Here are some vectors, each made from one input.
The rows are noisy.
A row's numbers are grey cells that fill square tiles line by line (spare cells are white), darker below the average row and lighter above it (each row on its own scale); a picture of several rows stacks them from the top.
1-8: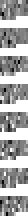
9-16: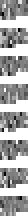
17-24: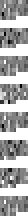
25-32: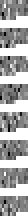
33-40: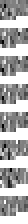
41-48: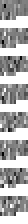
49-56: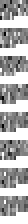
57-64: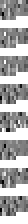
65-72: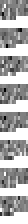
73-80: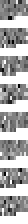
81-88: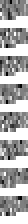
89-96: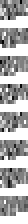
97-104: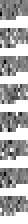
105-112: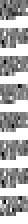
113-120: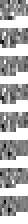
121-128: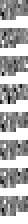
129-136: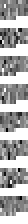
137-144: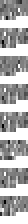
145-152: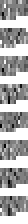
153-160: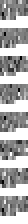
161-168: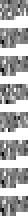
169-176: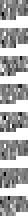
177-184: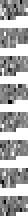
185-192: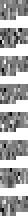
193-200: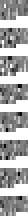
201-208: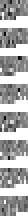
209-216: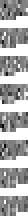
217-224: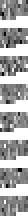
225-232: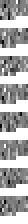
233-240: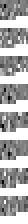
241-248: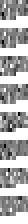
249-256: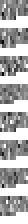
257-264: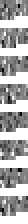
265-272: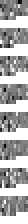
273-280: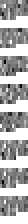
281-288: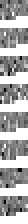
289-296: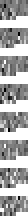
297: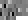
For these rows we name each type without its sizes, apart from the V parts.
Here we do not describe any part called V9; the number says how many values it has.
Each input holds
a true/false value, together with either a point on a line, or two values of V9.
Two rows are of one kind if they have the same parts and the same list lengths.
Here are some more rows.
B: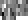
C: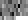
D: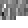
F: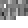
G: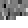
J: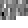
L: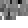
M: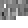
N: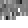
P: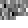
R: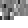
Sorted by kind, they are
B, D, F, J, M
C, G, L, N, P, R

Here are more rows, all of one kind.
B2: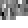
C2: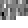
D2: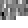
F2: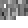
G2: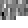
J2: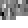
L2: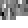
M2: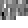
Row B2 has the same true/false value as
J2 and L2.
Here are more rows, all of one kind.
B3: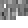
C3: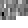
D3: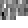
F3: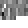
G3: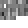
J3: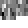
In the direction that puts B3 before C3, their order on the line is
G3, B3, C3, D3, F3, J3.
